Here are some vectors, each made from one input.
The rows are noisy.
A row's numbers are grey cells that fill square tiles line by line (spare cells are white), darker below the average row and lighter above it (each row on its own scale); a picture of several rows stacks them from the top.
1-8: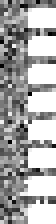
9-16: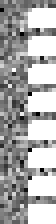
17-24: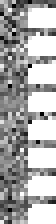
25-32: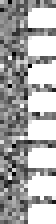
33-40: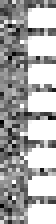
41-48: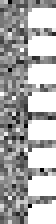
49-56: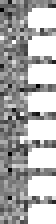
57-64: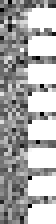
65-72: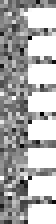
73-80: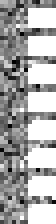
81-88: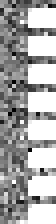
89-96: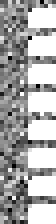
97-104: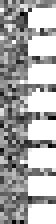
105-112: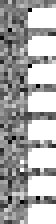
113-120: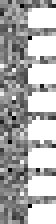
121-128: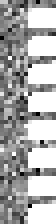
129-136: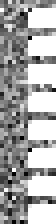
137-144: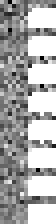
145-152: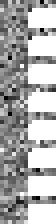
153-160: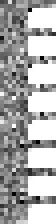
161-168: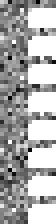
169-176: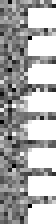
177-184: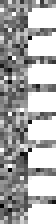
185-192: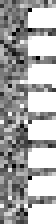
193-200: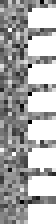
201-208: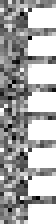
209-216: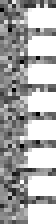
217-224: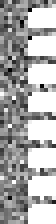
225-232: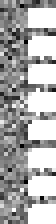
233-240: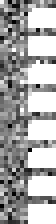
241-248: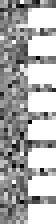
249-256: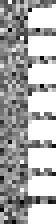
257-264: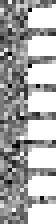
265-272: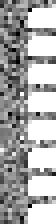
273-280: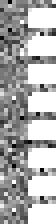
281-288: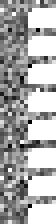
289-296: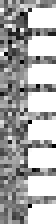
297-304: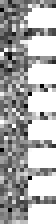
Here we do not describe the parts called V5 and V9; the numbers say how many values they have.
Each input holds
either a point on a 7-point line, or a point on an 8-point line, a value of V5 and a value of V9.
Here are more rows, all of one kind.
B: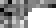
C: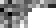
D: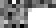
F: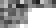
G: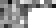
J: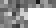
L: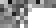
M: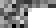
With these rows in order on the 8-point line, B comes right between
C and D.
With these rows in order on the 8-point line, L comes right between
F and M.
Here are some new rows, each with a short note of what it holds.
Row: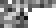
a point on a 7-point line
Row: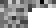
a point on a 7-point line
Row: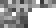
a point on a 7-point line
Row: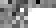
a point on an 8-point line, a value of V5 and a value of V9
